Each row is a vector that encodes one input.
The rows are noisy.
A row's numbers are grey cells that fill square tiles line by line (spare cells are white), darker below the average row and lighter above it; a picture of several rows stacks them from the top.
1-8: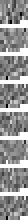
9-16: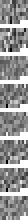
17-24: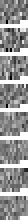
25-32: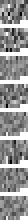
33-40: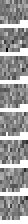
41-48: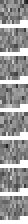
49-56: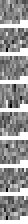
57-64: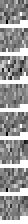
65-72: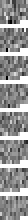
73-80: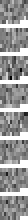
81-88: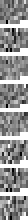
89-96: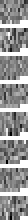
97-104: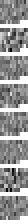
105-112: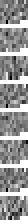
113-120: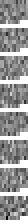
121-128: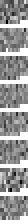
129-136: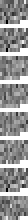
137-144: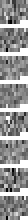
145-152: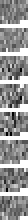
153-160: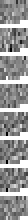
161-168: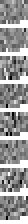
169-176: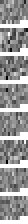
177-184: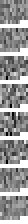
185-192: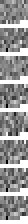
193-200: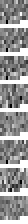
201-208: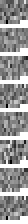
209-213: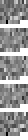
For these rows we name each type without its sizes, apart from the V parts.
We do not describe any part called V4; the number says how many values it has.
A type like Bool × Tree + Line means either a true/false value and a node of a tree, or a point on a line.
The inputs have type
(Bool × Bool × Bool × Bool × Label × V4 + Line) × (Tree + Unit).
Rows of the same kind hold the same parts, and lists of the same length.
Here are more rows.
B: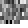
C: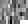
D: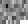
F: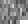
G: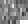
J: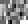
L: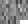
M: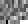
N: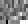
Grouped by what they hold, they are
B
C, J
D, F, G, L
M, N

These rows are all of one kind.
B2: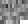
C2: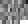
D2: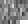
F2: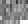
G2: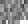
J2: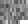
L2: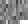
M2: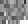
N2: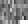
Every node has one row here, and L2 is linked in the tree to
B2, D2, J2 and M2.
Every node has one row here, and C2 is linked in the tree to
G2.
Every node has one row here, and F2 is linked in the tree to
B2.
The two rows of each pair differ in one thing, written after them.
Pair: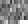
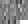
the node of the tree
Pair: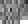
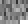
the node of the tree
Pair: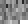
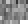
the label
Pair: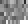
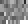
one of the four true/false values
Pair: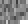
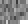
one of the four true/false values
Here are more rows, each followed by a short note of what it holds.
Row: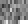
a label, a node of a tree, four true/false values and a value of V4
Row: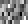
a point on a line and a node of a tree
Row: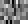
a point on a line
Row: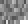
a label, a node of a tree, four true/false values and a value of V4
